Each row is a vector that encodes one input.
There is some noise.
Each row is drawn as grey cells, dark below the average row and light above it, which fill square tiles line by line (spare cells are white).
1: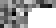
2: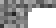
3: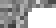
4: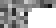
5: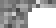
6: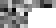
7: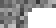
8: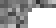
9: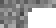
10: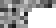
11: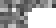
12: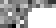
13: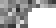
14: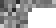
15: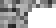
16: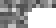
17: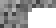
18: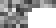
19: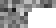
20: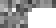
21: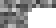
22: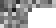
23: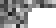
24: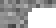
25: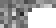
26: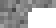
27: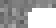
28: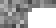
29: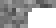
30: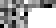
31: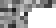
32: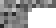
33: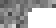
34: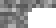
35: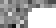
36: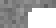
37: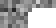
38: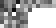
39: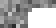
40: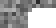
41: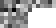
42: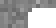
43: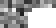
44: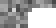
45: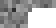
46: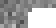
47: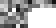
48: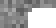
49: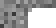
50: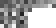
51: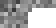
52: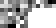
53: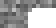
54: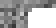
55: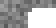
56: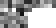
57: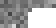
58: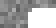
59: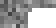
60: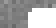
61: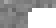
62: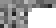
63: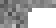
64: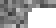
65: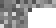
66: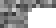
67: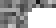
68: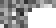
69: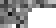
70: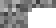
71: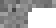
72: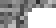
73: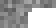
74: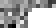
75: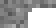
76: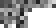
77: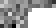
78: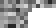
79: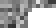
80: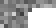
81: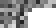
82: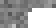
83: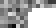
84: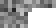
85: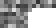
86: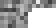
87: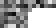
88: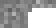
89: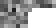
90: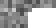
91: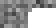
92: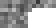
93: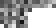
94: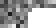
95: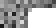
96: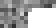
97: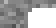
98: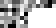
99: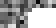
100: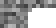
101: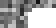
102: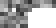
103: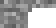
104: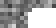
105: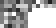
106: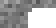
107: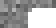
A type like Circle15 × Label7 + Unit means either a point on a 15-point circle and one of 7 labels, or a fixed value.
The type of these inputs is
(Bool × Bool × Bool + Unit) × (Circle11 + Unit).
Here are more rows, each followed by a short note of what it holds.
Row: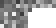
a fixed value
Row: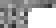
a point on an 11-point circle
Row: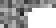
a point on an 11-point circle
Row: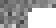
three true/false values
